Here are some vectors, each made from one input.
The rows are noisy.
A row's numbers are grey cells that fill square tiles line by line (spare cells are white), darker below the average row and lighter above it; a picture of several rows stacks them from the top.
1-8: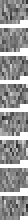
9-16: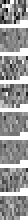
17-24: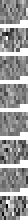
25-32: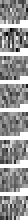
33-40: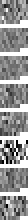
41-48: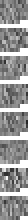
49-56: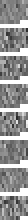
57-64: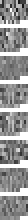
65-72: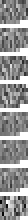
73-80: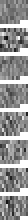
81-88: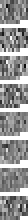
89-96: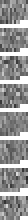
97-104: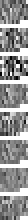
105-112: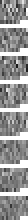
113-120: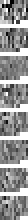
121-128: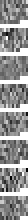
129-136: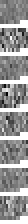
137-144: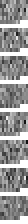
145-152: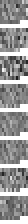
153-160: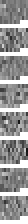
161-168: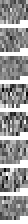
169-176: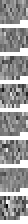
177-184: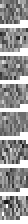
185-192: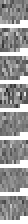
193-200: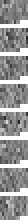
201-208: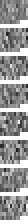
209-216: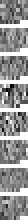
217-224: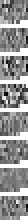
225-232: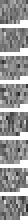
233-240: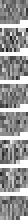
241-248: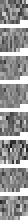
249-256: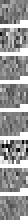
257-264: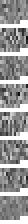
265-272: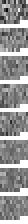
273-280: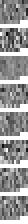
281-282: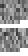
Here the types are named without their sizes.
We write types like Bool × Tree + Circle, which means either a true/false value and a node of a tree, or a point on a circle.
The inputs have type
Bool × Line × Line.
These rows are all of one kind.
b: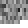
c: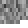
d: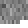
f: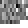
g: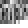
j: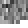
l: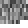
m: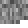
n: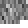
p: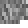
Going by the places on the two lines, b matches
d, n and p.
